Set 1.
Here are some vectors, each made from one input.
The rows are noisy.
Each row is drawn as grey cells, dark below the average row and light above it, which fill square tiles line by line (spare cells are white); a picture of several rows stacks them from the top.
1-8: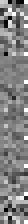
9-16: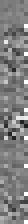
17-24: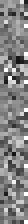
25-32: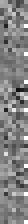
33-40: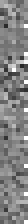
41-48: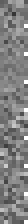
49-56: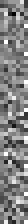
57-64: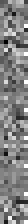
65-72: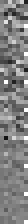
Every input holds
either a fixed value, or three true/false values.
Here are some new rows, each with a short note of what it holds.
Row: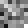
a fixed value
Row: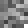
three true/false values
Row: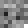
three true/false values
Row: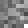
three true/false values
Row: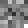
three true/false values
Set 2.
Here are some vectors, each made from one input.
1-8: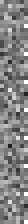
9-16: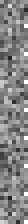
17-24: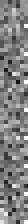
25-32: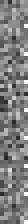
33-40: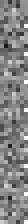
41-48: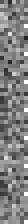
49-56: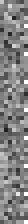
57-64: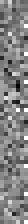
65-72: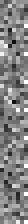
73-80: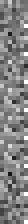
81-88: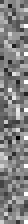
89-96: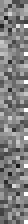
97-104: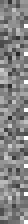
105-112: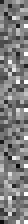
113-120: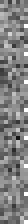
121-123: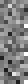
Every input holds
three true/false values.
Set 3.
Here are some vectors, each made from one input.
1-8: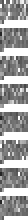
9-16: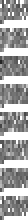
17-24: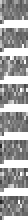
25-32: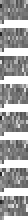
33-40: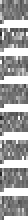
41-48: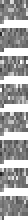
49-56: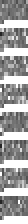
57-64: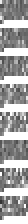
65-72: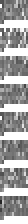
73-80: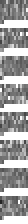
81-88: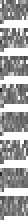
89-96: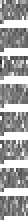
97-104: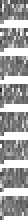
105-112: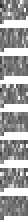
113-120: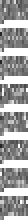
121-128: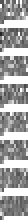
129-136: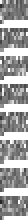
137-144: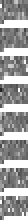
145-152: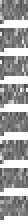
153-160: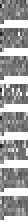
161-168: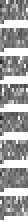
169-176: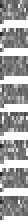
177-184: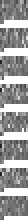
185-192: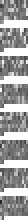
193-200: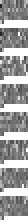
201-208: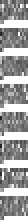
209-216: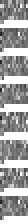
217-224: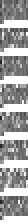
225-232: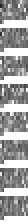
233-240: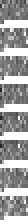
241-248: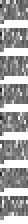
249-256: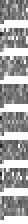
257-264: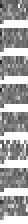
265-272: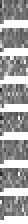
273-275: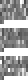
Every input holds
a node of a 9-node tree.
